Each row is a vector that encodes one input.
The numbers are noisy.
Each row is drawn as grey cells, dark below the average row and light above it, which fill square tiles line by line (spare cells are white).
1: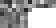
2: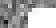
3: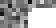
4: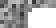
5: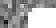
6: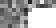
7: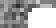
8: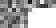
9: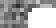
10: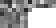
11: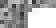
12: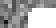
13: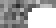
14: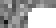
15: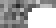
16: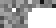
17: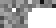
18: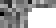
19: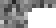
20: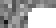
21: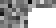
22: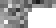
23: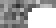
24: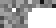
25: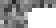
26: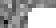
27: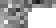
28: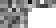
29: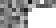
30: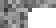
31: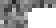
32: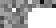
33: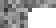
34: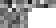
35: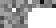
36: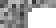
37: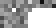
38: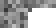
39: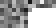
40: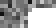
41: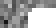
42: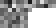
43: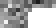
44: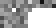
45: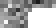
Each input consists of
either one of 7 labels, or a point on each of two 3-point lines.
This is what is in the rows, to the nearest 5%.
About 70% of them hold one of 7 labels. The rest hold a point on each of two 3-point lines.
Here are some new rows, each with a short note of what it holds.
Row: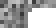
one of 7 labels
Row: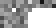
one of 7 labels
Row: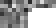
a point on each of two 3-point lines
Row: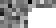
a point on each of two 3-point lines
